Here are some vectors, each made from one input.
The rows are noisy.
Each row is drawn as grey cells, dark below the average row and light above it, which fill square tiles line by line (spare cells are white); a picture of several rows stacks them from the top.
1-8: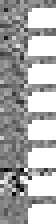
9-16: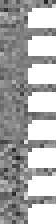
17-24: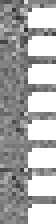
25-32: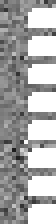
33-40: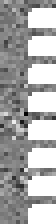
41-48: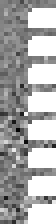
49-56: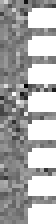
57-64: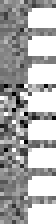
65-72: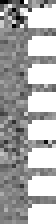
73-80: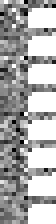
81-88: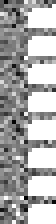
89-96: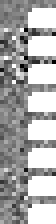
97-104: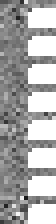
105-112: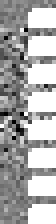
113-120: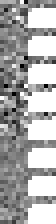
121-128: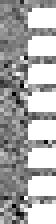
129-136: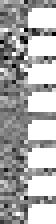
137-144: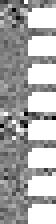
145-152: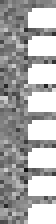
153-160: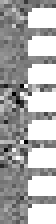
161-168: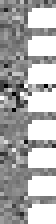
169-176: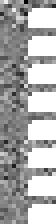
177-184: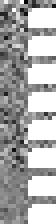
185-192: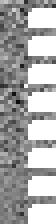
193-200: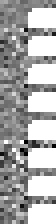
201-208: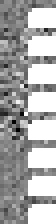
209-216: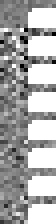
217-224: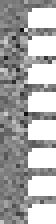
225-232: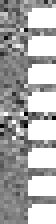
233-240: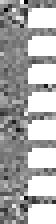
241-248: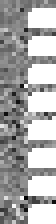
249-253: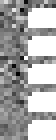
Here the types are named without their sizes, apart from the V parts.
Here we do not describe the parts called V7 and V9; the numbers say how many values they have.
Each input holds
either two labels, four true/false values and a value of V7, or a value of V9.
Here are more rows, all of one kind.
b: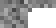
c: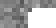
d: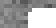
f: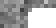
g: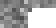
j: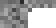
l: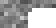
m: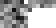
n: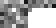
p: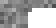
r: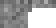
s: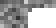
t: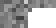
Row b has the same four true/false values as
f, m, n and p.
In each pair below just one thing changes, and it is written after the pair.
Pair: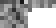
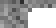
one of the two labels
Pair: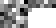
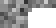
one of the four true/false values
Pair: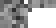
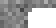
one of the two labels
